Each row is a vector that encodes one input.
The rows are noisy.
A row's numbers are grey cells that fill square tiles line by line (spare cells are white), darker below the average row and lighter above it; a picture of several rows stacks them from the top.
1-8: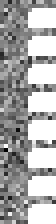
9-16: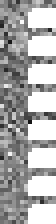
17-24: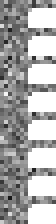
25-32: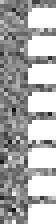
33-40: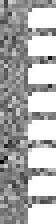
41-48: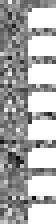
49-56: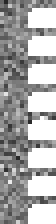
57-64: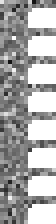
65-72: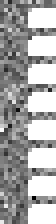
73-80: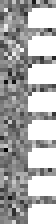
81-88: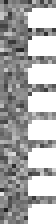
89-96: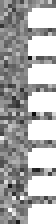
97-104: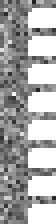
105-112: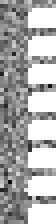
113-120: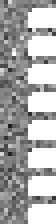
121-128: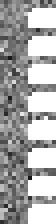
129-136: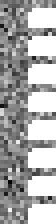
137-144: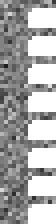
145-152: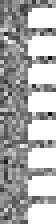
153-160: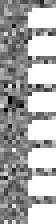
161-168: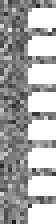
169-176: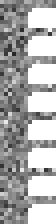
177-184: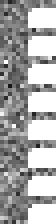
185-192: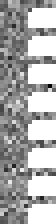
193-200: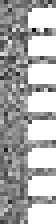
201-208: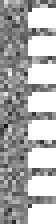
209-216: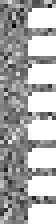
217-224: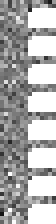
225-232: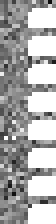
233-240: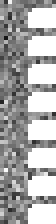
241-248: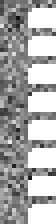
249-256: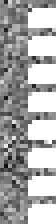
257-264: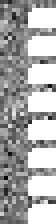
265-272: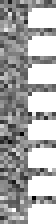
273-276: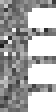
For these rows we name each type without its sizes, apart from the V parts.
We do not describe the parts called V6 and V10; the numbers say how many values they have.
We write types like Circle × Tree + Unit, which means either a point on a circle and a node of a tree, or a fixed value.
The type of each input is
Line + Tree × (Tree + V6) + V10.
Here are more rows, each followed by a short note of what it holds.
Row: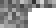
a value of V10
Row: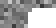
a node of a tree and a value of V6
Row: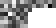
a point on a line
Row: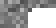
a node of each of two trees
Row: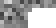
a node of a tree and a value of V6
